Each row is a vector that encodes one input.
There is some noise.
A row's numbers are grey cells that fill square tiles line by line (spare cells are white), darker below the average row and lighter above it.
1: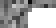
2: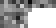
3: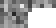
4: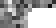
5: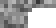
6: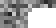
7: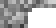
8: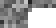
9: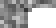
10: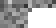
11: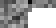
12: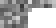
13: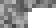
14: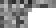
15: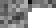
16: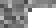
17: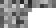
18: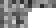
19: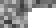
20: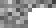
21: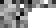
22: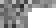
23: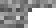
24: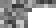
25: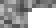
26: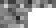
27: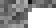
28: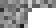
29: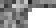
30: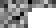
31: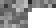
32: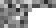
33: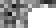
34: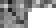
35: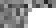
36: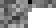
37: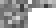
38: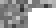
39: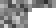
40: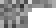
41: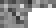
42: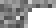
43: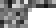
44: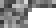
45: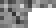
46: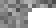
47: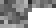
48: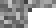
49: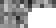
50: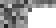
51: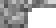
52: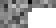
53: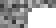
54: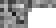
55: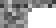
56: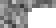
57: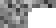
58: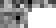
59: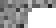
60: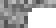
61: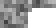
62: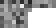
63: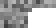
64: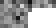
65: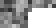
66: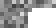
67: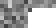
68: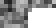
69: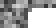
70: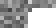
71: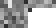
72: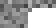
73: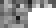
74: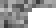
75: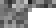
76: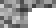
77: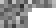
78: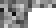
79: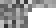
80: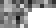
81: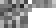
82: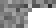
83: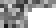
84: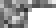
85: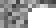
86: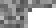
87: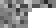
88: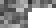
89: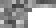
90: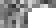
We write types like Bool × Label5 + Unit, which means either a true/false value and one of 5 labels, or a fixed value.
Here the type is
Bool × Line4 + Circle6.
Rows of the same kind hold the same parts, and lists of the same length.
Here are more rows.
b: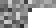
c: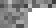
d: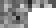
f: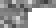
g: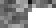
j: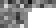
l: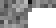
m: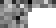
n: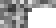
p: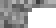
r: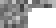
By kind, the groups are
b, c, f, n, p, r
d, g, j, l, m

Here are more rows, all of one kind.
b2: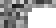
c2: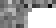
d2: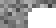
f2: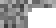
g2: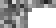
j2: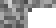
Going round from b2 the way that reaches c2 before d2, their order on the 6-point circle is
b2, f2, j2, c2, d2, g2.
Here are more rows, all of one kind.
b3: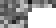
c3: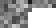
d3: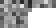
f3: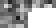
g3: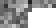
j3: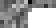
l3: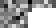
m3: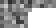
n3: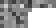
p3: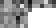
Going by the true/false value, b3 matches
c3, g3, j3 and l3.
